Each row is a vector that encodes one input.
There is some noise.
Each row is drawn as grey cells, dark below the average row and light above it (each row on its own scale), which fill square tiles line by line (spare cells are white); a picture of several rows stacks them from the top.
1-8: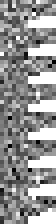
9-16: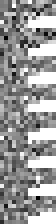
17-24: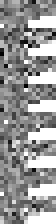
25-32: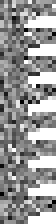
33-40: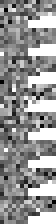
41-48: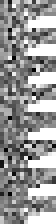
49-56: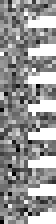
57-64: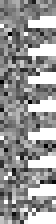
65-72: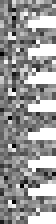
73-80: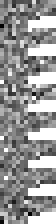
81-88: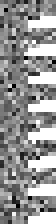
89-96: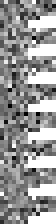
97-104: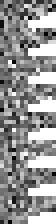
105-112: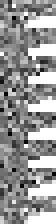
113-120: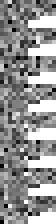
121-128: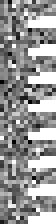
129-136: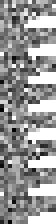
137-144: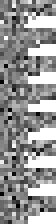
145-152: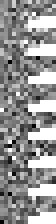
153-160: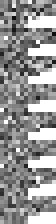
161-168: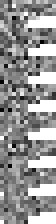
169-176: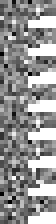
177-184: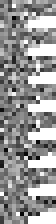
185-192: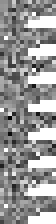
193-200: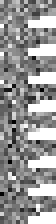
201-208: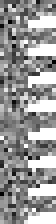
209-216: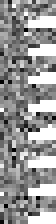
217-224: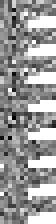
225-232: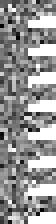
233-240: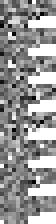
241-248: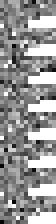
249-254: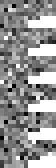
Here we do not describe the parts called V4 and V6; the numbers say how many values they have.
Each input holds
either one of 9 labels, or a point on a 13-point line and a value of V6, or a true/false value and a value of V4.
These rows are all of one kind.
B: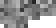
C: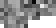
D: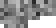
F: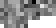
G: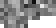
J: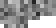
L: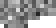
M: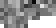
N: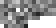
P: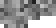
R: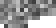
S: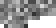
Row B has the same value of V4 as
P, R and S.
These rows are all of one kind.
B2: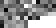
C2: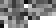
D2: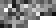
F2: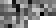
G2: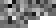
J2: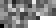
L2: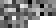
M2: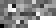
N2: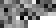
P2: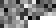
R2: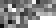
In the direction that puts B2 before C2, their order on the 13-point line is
F2, D2, L2, M2, J2, G2, R2, N2, P2, B2, C2.
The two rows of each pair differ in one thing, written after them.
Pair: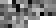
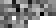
the place on the 13-point line
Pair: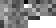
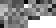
the place on the 13-point line
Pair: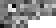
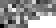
the place on the 13-point line
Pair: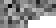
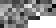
the value of V6
